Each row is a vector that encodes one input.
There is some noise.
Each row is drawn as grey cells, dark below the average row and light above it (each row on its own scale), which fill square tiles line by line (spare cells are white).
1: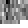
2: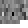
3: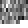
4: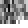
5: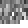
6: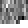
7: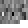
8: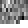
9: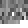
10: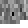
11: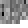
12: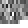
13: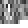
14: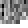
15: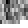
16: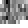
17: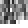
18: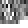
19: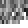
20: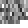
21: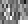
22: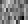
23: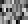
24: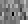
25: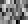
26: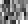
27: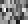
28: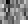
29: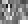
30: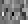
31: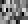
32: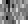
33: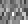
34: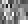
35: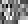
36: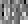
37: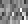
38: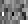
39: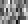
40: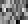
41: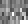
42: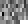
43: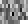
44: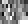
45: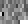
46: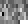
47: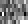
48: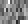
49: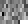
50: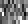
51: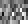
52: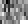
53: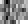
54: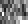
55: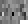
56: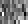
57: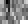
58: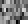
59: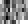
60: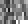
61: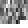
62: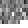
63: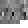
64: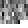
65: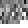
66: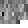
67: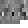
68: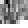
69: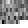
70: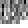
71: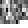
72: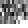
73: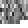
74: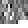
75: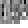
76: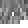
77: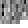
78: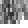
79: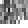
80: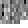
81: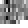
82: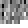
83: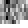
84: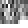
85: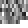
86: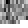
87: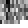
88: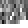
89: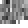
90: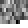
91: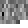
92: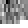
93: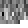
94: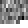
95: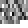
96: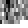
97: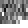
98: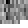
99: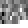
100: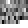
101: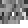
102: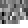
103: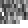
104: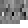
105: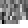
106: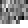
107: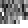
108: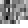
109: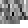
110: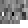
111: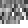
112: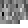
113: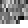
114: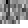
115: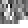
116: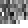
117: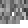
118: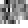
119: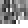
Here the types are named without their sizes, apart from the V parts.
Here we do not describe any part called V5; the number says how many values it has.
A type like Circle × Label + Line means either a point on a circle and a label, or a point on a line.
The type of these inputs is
Bool × (Line + V5).
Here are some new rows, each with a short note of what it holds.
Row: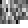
a true/false value and a value of V5
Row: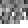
a true/false value and a value of V5
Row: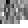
a point on a line and a true/false value
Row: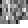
a true/false value and a value of V5
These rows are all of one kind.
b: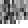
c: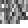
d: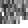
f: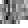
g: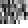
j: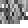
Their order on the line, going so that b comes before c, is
d, g, b, f, j, c.
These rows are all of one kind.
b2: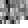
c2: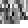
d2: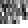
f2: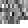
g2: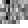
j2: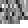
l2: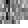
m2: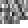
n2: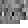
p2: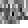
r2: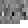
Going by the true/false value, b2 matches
d2, g2 and l2.
